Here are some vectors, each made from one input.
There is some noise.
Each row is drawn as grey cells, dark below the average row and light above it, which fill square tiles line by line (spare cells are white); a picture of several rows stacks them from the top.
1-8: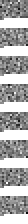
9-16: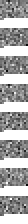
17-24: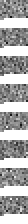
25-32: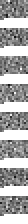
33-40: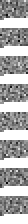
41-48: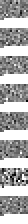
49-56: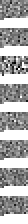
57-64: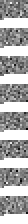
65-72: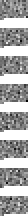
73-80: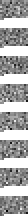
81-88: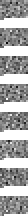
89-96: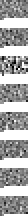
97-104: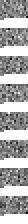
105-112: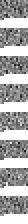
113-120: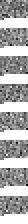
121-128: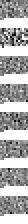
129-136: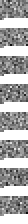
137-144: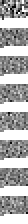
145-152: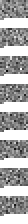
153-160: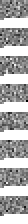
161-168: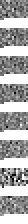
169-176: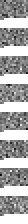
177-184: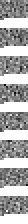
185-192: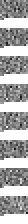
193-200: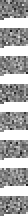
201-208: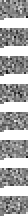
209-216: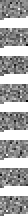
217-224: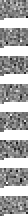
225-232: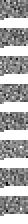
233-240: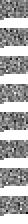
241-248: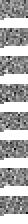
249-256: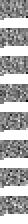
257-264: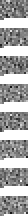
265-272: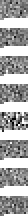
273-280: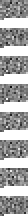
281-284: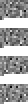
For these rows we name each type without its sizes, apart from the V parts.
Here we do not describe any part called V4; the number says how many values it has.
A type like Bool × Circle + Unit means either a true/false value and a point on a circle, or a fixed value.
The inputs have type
List(Bool × V4).
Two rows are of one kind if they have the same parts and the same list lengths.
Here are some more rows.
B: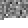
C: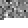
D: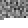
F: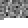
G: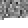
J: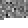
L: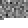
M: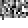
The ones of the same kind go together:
B, D, G, J, L
C, F
M

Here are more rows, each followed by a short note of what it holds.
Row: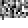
the empty list
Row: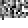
the empty list
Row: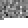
a list of two items
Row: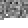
a list of one item
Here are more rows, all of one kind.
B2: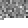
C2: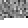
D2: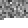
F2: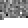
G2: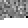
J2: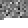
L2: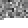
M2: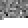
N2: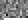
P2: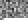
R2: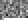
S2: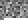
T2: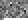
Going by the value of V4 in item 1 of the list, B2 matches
J2 and L2.
